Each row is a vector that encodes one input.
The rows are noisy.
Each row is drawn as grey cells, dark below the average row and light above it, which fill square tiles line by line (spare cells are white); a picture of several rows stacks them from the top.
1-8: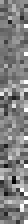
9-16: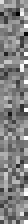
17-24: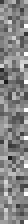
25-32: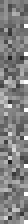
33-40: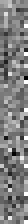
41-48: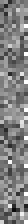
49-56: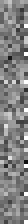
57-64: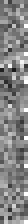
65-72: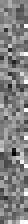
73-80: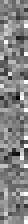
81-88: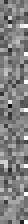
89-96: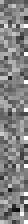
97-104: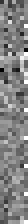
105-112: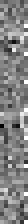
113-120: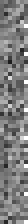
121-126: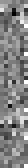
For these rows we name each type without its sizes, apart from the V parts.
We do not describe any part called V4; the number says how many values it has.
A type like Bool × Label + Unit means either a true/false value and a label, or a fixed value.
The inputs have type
Bool × Circle × List(V4) + Line.
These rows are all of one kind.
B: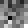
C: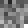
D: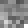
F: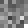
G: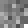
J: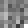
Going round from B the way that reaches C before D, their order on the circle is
B, C, D, F, J, G.
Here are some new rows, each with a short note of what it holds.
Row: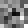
a point on a line
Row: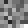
a point on a circle and a true/false value, together with a list of two items
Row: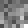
a point on a circle and a true/false value, together with a list of one item
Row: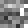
a point on a line
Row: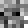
a point on a line
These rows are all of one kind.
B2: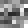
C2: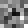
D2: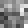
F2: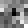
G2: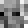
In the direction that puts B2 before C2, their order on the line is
G2, D2, B2, F2, C2.
